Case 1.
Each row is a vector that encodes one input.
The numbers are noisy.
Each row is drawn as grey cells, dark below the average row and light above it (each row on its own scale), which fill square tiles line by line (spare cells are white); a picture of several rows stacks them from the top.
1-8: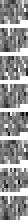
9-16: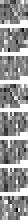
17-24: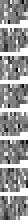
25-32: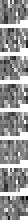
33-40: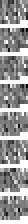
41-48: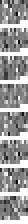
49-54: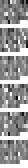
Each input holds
a point on a 10-point line.
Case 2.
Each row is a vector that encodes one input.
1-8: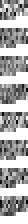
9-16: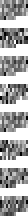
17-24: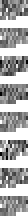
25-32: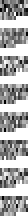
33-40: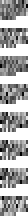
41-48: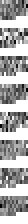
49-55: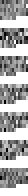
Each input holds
four true/false values.
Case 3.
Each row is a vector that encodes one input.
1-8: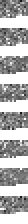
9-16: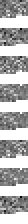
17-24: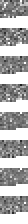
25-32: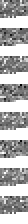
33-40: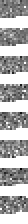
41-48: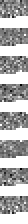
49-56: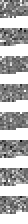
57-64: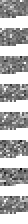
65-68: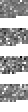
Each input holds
a point on a 5-point line.
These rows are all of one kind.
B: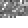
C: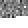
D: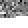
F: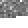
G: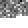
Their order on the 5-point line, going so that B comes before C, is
B, F, C, D, G.
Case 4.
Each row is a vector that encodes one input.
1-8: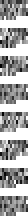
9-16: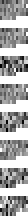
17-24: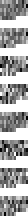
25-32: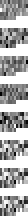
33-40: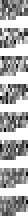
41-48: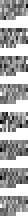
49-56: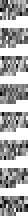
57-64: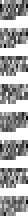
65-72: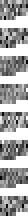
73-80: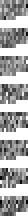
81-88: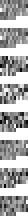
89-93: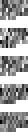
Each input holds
four true/false values.
